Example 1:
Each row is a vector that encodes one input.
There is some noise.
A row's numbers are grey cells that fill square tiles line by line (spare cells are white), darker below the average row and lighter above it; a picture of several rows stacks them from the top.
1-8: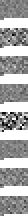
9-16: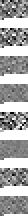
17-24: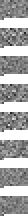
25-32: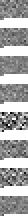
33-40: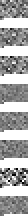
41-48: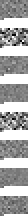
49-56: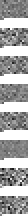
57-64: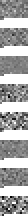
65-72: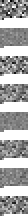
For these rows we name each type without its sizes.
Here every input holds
either a fixed value, or a node of a tree.
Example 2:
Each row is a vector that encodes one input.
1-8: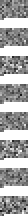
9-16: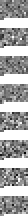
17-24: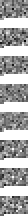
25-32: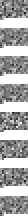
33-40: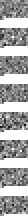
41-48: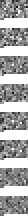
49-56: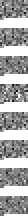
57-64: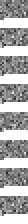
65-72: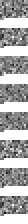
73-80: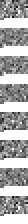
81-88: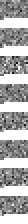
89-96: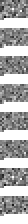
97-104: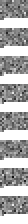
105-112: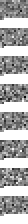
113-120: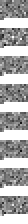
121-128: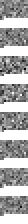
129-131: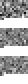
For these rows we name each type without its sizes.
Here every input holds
a point on a line.
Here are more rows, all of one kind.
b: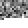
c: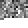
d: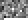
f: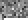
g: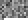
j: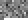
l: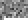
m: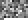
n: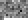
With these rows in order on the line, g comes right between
f and j.
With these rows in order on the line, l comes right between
b and n.
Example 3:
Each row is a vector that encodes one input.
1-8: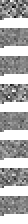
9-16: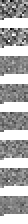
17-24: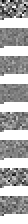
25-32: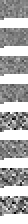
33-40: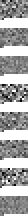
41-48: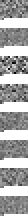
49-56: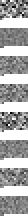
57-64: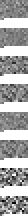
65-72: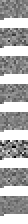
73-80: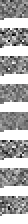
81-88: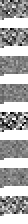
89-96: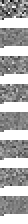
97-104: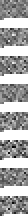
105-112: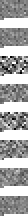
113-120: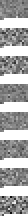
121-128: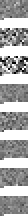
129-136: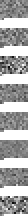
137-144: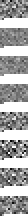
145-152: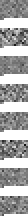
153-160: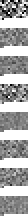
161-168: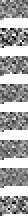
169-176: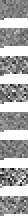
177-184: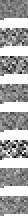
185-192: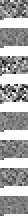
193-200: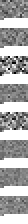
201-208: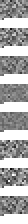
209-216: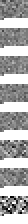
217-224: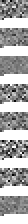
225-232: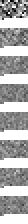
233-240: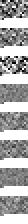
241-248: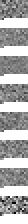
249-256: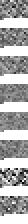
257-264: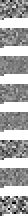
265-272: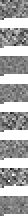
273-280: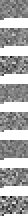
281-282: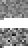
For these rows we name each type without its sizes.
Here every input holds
either a fixed value, or a node of a tree.
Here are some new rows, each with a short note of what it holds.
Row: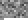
a node of a tree
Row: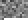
a node of a tree
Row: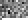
a fixed value
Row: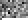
a fixed value
